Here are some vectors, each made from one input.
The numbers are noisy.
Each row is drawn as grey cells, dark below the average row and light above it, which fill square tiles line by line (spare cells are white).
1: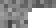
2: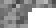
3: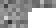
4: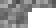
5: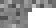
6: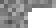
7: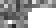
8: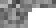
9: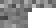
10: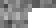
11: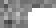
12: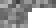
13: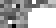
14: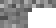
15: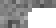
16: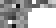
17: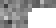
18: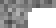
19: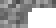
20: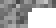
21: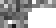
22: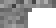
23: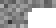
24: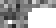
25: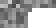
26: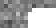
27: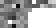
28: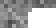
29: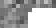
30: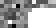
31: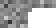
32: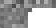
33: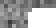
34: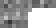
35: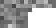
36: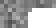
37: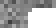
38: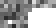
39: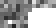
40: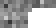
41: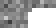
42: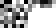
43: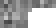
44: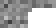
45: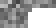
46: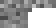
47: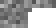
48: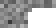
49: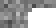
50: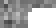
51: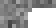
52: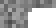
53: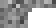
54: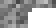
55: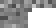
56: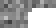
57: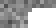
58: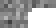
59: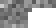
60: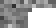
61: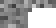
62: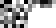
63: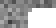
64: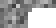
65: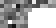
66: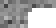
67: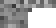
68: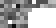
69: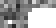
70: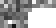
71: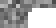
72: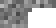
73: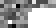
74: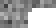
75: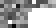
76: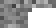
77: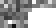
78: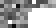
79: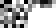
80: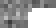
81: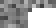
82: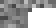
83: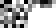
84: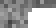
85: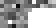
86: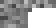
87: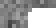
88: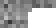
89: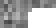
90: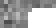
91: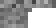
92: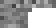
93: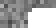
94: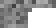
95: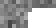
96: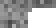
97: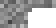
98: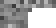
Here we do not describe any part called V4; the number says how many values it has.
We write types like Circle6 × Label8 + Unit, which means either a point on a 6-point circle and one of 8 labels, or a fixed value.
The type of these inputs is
List2(Bool × V4 + Line5).
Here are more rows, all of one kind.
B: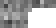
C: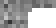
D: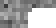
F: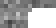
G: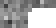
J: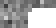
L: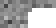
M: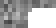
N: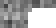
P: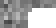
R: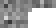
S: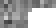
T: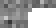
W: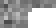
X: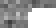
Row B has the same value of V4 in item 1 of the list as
D, G, J and N.
